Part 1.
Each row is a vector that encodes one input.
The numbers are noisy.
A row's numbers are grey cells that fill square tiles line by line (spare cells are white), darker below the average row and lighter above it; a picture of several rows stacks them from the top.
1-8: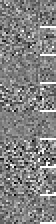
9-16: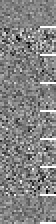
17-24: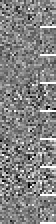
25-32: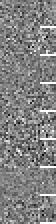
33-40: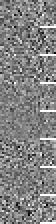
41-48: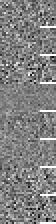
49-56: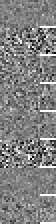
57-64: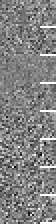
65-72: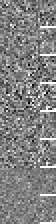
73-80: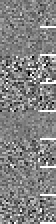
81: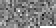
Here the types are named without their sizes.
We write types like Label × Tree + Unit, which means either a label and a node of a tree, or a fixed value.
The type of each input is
Label × Label.
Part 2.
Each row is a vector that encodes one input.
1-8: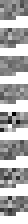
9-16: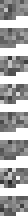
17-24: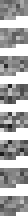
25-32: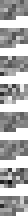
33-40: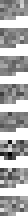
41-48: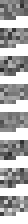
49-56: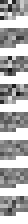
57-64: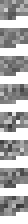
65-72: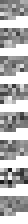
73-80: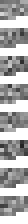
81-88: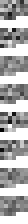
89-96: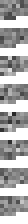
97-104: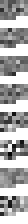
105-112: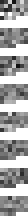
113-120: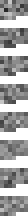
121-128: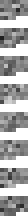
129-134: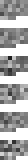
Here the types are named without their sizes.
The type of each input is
Bool × Bool × Bool + Line × Line + Unit.
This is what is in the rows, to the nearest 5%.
About 5% of them hold a fixed value. About 55% of them hold a point on each of two lines. The rest hold three true/false values.
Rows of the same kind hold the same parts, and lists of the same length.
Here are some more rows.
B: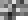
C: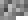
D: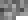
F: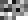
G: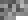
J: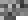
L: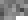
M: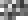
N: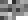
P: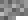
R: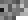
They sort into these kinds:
B, F, J, M, N
C, D, G, L, R
P

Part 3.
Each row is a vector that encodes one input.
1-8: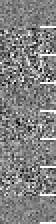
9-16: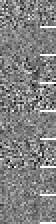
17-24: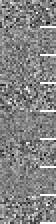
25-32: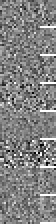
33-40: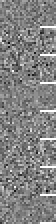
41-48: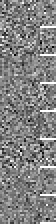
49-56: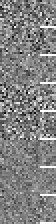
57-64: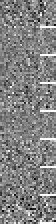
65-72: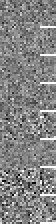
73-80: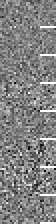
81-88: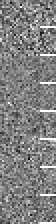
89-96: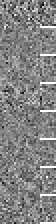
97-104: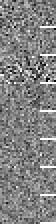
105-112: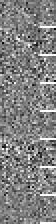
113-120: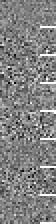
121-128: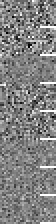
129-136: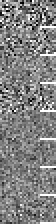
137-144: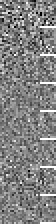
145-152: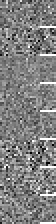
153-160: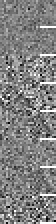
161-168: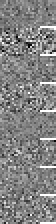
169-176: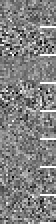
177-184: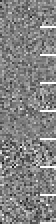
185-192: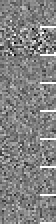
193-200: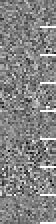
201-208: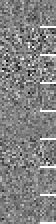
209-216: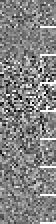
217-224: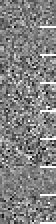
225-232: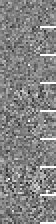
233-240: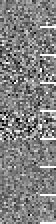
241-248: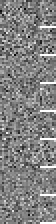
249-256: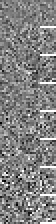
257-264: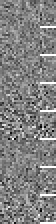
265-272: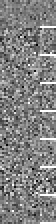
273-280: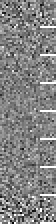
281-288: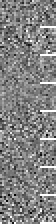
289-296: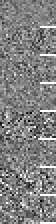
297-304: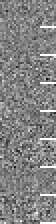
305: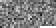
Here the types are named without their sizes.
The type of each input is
Label × Label.
